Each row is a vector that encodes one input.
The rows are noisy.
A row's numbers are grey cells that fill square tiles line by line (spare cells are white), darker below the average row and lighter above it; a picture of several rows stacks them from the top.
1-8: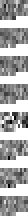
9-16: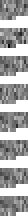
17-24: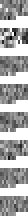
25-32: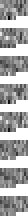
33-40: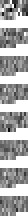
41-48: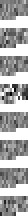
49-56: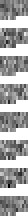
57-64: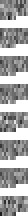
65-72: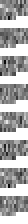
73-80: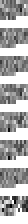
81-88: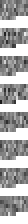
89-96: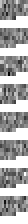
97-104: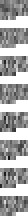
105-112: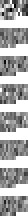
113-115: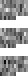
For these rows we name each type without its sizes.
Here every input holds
a list of points on a line.
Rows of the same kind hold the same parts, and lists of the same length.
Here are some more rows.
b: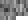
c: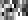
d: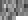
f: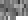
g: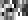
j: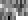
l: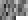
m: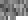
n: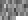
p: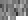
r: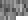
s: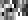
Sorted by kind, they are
b, d, f, m, n, p, r
c, g, s
j, l

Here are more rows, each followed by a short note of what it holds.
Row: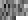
a list of two items
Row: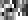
the empty list
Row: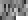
a list of two items
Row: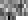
a list of two items
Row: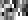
the empty list
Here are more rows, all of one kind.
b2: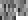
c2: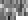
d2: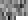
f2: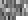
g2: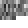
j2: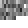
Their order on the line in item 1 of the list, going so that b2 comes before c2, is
b2, g2, j2, f2, c2, d2.
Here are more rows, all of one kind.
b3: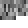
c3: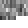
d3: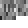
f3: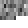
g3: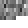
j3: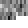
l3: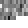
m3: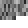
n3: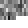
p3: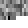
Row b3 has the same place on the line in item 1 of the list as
d3 and m3.
